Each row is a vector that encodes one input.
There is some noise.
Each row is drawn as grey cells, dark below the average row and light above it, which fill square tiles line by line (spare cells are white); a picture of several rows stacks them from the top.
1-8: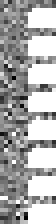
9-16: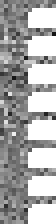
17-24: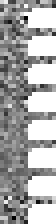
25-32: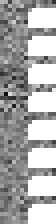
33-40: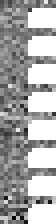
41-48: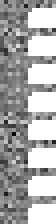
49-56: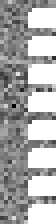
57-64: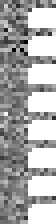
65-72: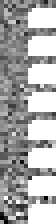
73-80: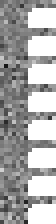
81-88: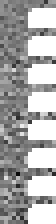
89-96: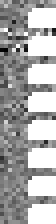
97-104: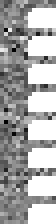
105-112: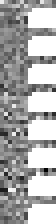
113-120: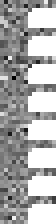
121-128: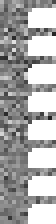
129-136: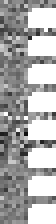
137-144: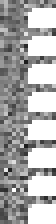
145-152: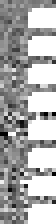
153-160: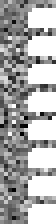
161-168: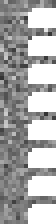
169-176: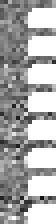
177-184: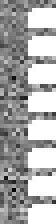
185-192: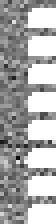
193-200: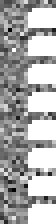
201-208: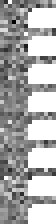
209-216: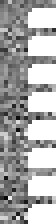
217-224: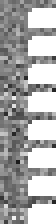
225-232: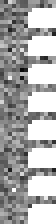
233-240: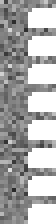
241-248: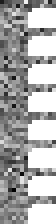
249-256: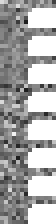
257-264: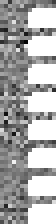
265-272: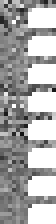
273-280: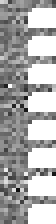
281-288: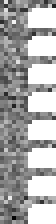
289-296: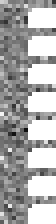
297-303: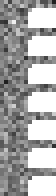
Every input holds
either a point on a 17-point circle, or a node of a 17-node tree.
